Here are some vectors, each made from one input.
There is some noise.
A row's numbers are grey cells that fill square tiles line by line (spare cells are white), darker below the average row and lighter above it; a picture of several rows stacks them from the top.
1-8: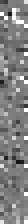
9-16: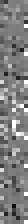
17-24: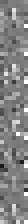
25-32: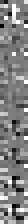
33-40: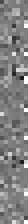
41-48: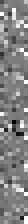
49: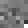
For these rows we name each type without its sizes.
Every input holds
a node of each of two trees.
